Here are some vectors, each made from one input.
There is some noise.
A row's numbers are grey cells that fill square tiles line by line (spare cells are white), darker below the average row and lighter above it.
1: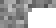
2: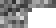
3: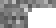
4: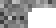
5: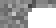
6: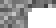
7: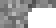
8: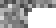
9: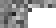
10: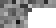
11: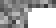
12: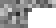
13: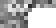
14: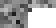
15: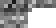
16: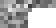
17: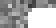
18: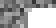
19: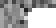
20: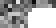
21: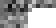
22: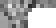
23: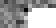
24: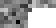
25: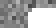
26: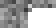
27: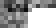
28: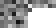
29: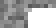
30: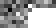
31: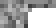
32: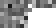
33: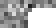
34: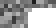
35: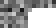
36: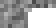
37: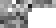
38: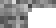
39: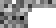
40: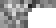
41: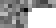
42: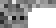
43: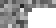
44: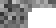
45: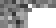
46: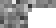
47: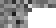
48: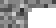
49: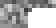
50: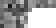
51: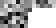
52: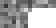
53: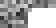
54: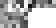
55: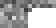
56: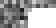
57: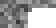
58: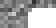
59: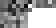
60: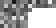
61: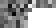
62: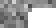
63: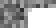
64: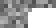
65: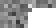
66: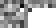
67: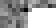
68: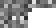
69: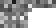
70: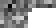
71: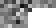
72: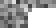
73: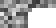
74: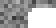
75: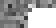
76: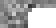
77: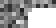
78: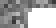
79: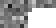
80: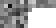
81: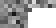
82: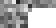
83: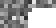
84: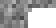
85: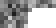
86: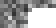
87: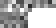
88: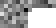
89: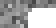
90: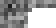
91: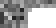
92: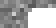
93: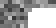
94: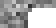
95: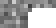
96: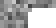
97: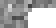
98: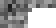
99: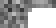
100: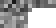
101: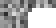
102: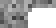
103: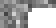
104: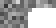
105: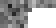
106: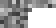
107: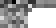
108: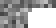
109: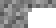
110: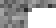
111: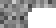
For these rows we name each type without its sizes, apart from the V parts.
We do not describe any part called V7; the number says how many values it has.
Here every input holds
a point on a line, together with either a point on a line, or a value of V7.
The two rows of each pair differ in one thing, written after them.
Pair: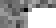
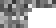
the value of V7
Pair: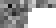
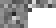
the value of V7
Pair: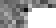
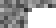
the place on the line
